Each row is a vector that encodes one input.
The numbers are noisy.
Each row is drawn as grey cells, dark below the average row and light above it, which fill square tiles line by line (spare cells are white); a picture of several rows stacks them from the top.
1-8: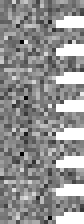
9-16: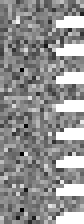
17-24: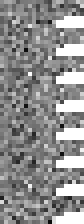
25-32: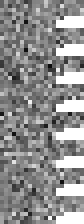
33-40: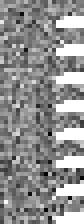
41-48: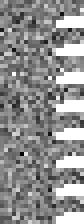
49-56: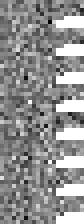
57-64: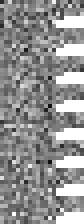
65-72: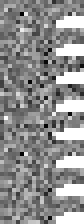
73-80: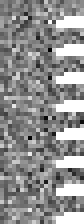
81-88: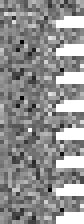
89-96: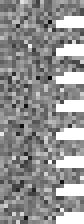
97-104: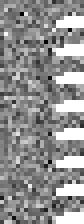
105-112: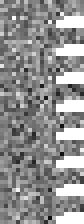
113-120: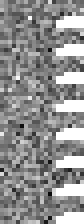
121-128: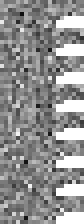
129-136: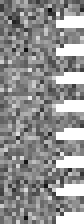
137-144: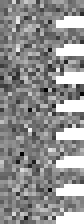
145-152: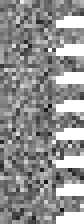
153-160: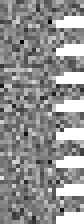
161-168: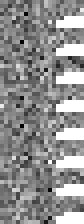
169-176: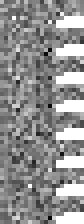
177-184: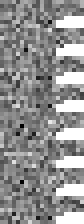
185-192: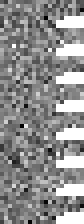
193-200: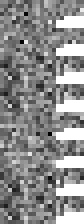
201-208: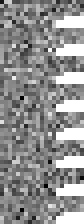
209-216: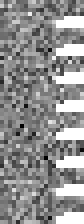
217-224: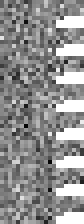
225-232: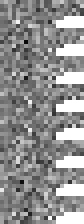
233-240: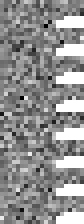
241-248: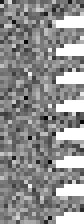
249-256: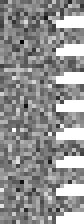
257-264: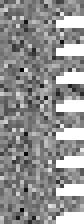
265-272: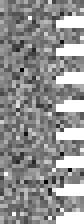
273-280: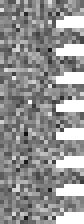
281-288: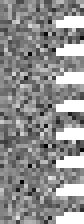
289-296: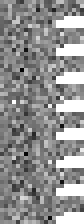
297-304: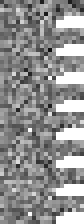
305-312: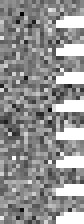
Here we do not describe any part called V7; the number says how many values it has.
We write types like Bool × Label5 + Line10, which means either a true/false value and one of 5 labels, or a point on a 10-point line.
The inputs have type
Bool × Bool × Bool × Bool + List3(Line6 × V7) + Tree12.
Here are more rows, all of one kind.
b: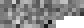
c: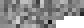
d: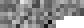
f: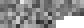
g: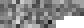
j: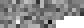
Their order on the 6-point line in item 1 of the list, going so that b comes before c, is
f, g, d, b, c, j.
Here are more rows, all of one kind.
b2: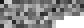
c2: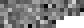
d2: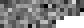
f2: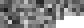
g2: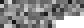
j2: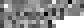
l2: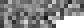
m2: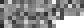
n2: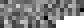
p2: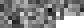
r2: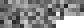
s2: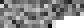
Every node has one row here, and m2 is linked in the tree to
g2, j2 and l2.
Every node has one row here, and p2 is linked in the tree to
f2 and r2.
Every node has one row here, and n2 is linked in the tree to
c2 and l2.
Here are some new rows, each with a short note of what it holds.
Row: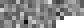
four true/false values
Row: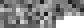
the empty list
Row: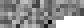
a list of two items
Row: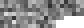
a list of one item
